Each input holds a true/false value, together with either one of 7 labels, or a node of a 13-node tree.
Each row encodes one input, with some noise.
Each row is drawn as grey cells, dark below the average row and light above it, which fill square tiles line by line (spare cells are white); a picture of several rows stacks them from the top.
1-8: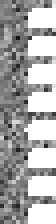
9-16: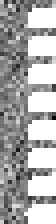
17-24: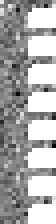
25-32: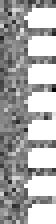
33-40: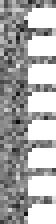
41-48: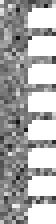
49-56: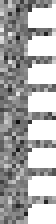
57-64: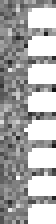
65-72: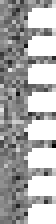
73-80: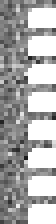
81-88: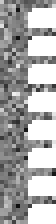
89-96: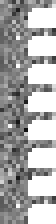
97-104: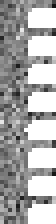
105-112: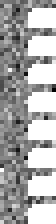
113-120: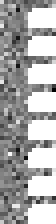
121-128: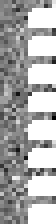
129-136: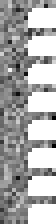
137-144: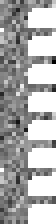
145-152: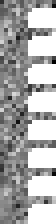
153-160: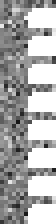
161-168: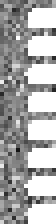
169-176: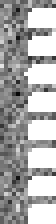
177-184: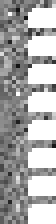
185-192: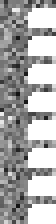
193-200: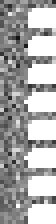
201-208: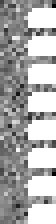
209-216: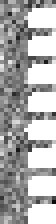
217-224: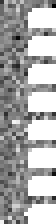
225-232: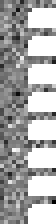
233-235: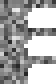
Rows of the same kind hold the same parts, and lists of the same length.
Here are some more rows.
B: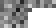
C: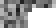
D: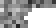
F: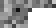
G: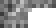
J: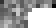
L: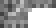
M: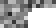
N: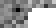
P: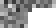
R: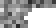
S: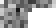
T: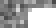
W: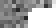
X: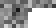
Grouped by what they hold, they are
B, F, G, J, L, N, T, W, X
C, D, M, P, R, S

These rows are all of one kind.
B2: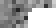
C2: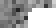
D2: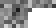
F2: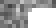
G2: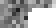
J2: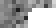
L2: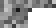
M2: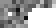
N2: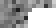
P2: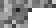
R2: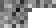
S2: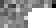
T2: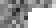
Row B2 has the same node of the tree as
C2, F2, J2 and N2.
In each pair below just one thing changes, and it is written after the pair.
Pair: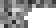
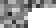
the label
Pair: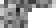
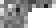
the label
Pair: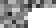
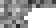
the label
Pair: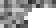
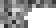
the label
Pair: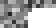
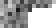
the true/false value
